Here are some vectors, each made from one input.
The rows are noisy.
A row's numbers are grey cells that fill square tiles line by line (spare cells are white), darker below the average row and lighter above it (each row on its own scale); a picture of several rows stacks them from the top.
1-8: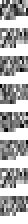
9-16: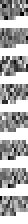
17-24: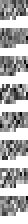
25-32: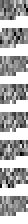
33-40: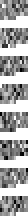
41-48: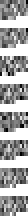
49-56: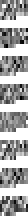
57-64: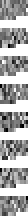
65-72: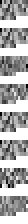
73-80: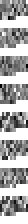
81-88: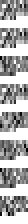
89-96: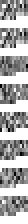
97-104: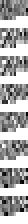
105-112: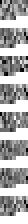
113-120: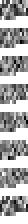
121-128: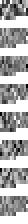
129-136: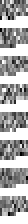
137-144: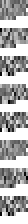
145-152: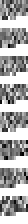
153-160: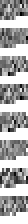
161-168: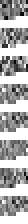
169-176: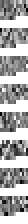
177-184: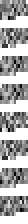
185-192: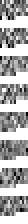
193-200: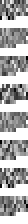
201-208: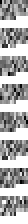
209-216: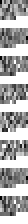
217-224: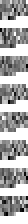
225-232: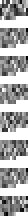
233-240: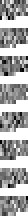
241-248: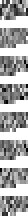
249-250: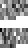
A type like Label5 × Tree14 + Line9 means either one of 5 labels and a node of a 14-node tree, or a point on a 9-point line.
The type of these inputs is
Bool × Bool × Bool × Bool.
